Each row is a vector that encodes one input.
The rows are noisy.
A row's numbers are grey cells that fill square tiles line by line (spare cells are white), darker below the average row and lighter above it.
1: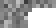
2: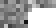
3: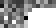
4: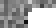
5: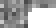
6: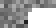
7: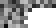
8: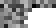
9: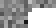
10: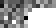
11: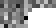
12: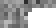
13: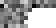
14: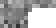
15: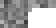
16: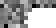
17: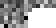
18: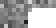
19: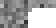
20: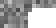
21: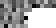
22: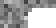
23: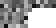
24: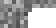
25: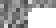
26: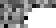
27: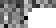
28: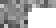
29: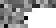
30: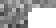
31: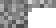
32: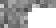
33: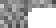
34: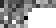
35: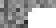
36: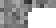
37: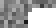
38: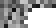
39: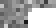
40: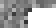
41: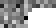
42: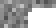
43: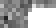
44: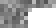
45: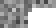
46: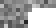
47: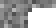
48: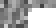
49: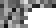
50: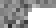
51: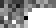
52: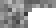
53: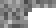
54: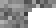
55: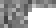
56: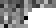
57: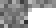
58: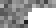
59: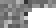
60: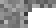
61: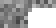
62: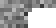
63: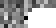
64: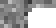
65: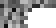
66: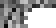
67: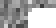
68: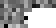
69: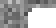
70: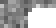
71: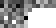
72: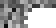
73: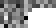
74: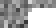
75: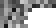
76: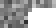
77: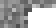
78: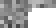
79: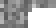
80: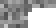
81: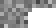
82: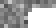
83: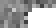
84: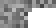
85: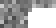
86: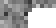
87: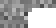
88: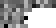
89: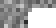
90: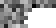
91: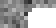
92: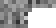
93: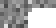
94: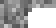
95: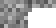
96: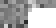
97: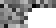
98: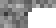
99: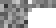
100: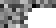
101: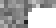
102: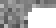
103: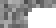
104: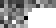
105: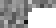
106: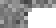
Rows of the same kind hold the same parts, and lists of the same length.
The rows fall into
2 kinds.
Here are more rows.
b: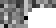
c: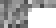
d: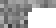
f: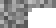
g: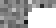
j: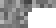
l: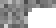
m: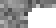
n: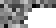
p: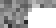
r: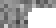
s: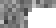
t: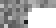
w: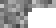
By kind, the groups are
b, n
c, d, f, g, j, l, m, p, r, s, t, w

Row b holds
a point on a 5-point line.
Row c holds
one of 11 labels and a point on a 6-point line.
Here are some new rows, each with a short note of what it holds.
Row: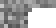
one of 11 labels and a point on a 6-point line
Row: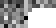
a point on a 5-point line
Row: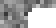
one of 11 labels and a point on a 6-point line
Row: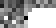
a point on a 5-point line
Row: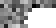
a point on a 5-point line
